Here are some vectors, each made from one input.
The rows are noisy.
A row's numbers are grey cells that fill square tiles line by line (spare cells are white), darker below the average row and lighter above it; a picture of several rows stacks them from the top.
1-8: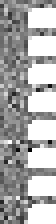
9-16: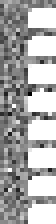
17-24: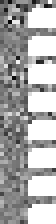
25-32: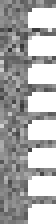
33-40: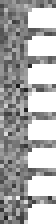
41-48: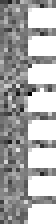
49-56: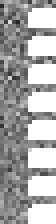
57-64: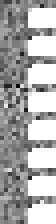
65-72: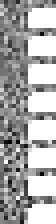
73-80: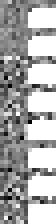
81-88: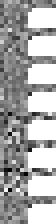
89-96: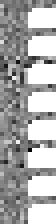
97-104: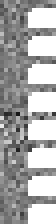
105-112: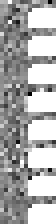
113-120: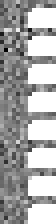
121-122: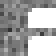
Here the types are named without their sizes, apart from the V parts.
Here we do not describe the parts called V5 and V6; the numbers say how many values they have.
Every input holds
a value of V6, together with either a point on a line, or a true/false value and a value of V5.
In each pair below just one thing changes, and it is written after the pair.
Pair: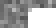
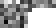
the place on the line
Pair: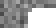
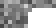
the place on the line
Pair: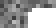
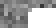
the place on the line
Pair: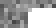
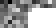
the place on the line
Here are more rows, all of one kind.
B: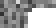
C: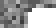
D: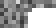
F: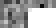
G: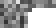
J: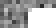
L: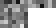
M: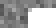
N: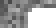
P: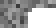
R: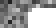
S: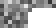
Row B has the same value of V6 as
J and P.
